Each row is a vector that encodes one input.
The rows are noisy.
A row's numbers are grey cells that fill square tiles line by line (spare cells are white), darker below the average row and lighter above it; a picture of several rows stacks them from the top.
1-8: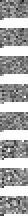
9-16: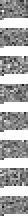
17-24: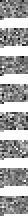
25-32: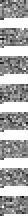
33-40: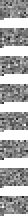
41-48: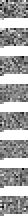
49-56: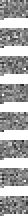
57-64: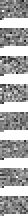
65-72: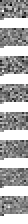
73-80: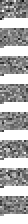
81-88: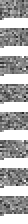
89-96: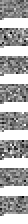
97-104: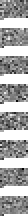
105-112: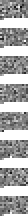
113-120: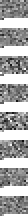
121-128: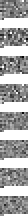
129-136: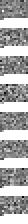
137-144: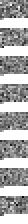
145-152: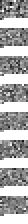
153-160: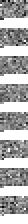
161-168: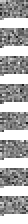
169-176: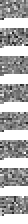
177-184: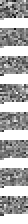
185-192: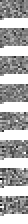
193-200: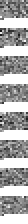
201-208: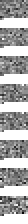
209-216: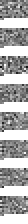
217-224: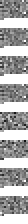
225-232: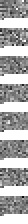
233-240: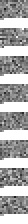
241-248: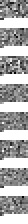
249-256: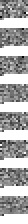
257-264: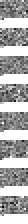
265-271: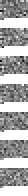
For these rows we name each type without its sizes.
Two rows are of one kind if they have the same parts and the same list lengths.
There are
2 kinds of row.
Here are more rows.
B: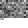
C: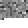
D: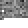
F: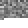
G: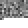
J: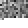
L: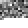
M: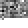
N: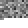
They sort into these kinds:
B, D, F, G, J, L, N
C, M

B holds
a point on a circle.
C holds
a node of a tree.
